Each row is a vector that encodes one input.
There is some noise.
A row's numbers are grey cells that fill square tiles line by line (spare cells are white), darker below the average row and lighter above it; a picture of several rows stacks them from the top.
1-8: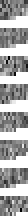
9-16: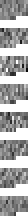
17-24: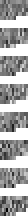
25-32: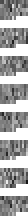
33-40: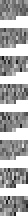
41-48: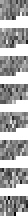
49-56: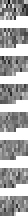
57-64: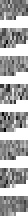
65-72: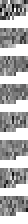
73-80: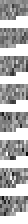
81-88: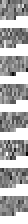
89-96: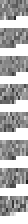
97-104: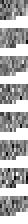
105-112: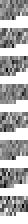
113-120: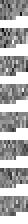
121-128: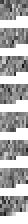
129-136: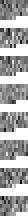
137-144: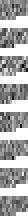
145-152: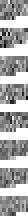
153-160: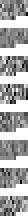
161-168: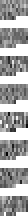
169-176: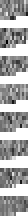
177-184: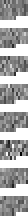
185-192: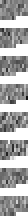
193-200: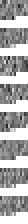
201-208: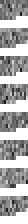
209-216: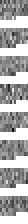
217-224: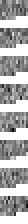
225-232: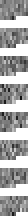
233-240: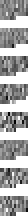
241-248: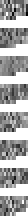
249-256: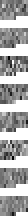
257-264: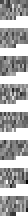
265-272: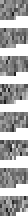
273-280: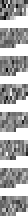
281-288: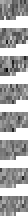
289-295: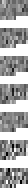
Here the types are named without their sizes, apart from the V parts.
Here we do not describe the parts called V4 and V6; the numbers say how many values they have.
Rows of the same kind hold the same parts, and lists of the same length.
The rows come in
3 kinds.
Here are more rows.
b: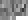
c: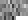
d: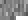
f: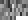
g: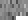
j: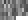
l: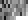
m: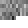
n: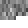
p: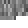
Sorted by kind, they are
b, j, n, p
c, d, g, m
f, l

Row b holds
a point on a line and a true/false value.
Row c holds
a true/false value and a value of V6.
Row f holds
a value of V4.
